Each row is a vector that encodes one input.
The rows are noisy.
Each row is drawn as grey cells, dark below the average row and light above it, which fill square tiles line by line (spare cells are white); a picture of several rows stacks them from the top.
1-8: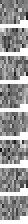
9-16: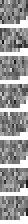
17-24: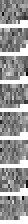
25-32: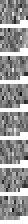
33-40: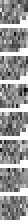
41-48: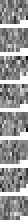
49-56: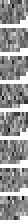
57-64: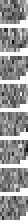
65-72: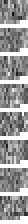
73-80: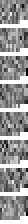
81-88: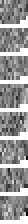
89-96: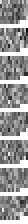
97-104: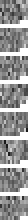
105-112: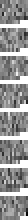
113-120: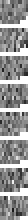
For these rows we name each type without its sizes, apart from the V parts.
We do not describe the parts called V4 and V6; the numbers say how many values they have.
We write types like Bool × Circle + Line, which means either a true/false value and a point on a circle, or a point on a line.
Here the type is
Bool × (Line + V4) × V6.
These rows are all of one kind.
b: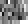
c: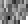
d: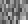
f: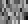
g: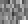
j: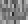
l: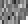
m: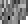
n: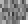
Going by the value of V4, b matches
c, l and m.
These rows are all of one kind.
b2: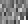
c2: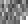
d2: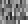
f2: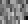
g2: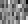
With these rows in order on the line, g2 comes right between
c2 and d2.
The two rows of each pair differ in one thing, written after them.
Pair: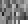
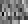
the value of V4
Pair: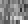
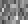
the true/false value
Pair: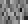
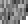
the value of V6
